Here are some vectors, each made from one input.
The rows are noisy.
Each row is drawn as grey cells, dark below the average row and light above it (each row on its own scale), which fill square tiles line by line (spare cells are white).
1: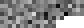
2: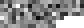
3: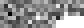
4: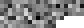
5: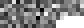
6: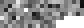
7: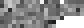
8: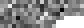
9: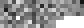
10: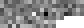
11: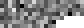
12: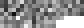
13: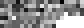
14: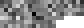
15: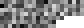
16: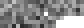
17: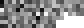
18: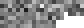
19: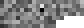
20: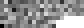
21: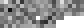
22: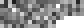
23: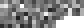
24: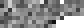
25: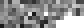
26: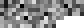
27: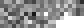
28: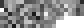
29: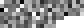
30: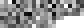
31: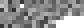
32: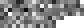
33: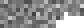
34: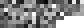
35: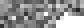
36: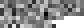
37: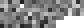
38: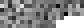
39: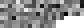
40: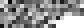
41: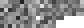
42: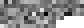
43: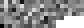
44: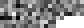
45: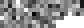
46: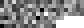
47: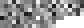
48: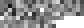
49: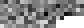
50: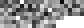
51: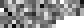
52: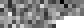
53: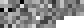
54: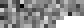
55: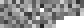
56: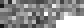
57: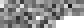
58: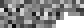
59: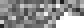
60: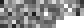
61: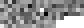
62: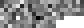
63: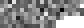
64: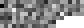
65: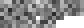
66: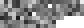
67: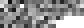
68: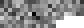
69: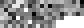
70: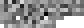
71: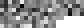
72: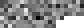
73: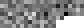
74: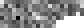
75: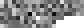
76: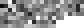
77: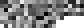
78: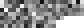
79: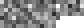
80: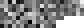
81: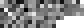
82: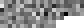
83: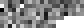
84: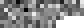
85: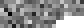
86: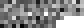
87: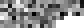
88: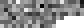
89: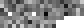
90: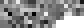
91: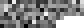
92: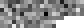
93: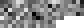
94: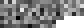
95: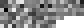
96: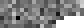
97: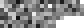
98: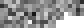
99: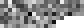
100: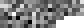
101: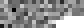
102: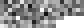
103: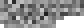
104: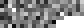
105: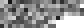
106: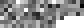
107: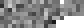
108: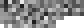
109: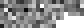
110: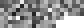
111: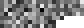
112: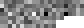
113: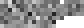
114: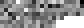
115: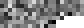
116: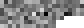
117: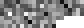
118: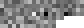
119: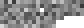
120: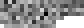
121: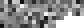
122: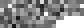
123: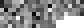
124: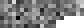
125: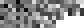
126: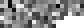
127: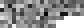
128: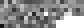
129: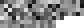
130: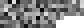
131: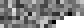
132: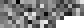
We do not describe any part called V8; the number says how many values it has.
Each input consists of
a true/false value, together with either a node of a 12-node tree, or a value of V8.
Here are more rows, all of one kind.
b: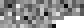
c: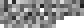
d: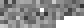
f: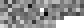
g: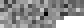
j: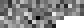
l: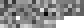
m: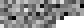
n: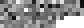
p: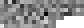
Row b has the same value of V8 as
c, j and m.
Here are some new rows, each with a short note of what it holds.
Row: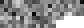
a true/false value and a value of V8
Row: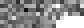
a node of a 12-node tree and a true/false value
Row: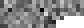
a node of a 12-node tree and a true/false value
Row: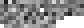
a true/false value and a value of V8
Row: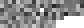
a true/false value and a value of V8
